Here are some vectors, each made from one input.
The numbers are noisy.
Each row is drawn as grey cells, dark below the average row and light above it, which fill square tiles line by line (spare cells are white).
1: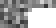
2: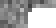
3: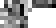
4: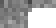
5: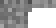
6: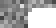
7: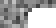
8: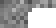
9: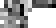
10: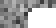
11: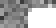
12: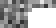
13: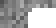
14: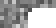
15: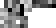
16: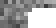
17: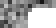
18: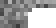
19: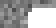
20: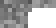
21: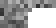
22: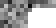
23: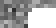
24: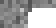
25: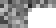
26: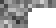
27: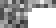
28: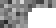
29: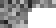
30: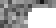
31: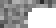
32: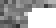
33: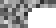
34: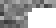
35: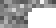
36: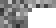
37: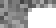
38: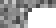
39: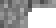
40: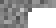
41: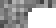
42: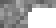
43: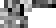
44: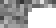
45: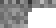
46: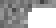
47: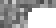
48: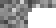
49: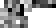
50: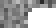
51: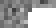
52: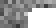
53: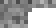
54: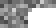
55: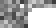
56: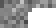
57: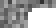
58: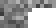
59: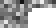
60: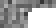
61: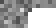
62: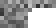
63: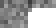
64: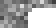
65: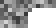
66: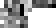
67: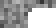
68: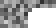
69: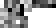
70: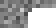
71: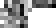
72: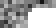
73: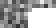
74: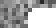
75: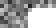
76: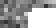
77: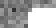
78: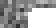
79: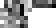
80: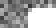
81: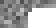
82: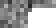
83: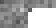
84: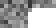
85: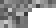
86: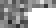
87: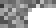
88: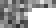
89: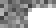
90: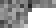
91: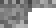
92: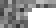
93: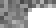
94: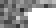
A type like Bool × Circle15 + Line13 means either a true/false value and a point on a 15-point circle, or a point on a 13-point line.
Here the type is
List3(Line4).
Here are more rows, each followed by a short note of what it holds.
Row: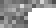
a list of two items
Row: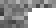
a list of one item
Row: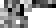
the empty list
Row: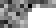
a list of three items
